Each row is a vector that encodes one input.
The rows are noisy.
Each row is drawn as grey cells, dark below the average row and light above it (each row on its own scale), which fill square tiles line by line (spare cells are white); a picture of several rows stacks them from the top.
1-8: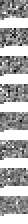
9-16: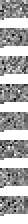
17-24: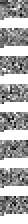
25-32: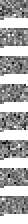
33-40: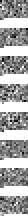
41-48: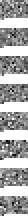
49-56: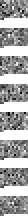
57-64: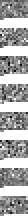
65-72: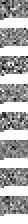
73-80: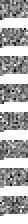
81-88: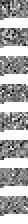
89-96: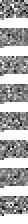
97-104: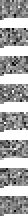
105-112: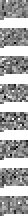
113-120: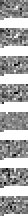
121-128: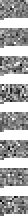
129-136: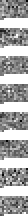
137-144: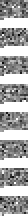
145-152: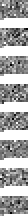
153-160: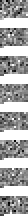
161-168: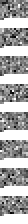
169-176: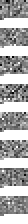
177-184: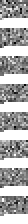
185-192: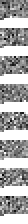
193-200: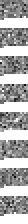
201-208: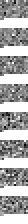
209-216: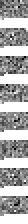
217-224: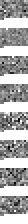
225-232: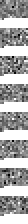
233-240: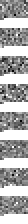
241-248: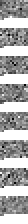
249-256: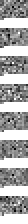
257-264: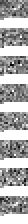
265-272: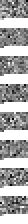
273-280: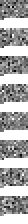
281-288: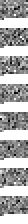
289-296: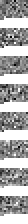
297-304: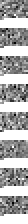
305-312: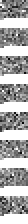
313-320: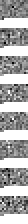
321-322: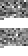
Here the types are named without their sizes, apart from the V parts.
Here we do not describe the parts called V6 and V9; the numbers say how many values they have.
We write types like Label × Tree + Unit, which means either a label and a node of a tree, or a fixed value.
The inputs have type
(Bool × Bool × Bool × Bool + Line × V6) × (Tree + V9).
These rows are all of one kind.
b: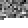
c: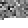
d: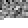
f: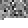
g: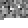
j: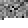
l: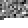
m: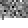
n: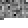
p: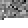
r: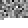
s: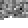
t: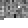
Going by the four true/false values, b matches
n and t.
